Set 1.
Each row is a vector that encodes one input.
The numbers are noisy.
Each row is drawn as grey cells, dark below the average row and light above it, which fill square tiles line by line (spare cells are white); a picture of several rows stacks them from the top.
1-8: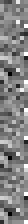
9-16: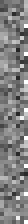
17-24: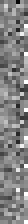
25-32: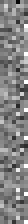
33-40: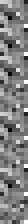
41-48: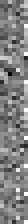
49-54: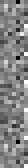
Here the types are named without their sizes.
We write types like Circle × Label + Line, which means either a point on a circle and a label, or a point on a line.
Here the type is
Circle + Unit.
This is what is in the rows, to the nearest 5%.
About 85% of them hold a point on a circle. The rest hold a fixed value.
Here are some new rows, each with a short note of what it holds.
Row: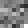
a point on a circle
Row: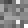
a point on a circle
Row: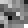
a fixed value
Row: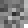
a point on a circle
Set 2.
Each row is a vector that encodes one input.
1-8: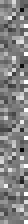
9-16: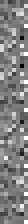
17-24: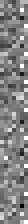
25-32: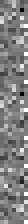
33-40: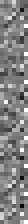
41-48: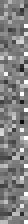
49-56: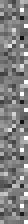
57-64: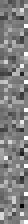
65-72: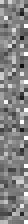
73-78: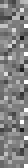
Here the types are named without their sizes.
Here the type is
Bool × Bool × Bool.
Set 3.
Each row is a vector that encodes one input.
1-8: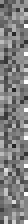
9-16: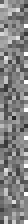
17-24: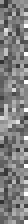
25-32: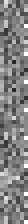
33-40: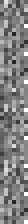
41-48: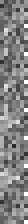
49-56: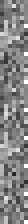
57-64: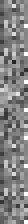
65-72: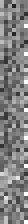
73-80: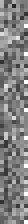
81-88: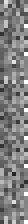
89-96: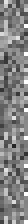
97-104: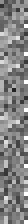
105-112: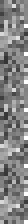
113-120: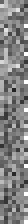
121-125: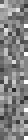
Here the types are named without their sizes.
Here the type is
Circle.
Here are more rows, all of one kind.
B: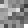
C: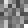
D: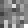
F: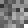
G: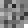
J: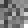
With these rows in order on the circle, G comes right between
B and J.
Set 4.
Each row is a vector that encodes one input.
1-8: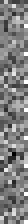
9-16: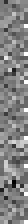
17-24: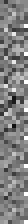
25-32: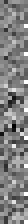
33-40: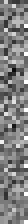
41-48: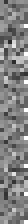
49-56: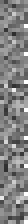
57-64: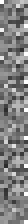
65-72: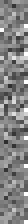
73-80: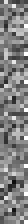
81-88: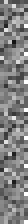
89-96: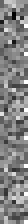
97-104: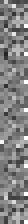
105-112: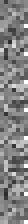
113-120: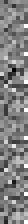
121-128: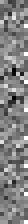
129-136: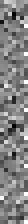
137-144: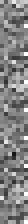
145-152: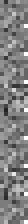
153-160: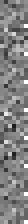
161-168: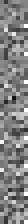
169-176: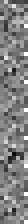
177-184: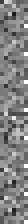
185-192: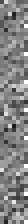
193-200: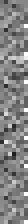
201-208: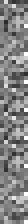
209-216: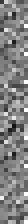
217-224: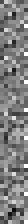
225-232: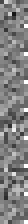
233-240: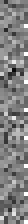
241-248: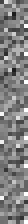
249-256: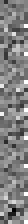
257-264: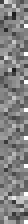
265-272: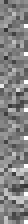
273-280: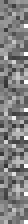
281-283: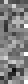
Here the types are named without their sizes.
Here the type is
Bool × Bool × Bool.
